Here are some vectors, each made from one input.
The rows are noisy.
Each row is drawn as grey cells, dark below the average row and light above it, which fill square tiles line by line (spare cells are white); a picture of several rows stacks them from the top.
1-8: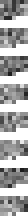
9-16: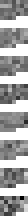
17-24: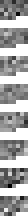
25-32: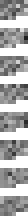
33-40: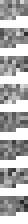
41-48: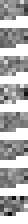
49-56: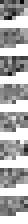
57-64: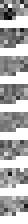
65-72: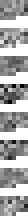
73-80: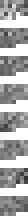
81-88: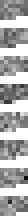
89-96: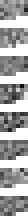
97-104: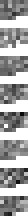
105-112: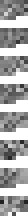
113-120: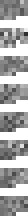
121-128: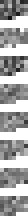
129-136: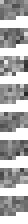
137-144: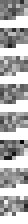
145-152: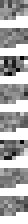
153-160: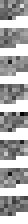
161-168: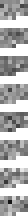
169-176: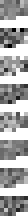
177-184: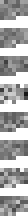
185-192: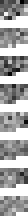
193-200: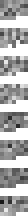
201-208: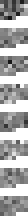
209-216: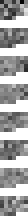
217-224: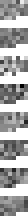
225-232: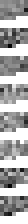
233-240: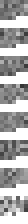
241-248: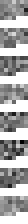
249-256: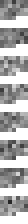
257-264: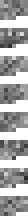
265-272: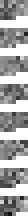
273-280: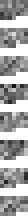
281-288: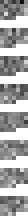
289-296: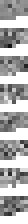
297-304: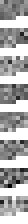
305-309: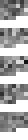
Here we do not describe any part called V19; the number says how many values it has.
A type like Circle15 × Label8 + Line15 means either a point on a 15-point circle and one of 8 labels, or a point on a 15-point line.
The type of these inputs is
Bool × V19 + Label9.
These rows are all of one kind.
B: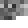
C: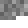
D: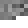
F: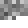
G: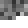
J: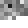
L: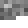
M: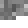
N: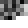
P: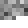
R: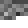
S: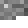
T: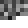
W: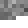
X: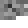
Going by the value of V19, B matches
F, M, P and W.
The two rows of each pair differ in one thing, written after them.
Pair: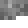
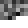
the value of V19
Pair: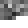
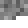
the true/false value
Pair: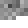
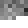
the true/false value
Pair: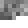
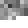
the value of V19
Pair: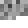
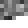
the true/false value
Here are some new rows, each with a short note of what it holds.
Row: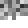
one of 9 labels
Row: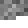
a true/false value and a value of V19
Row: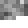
a true/false value and a value of V19
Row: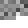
one of 9 labels
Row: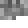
a true/false value and a value of V19
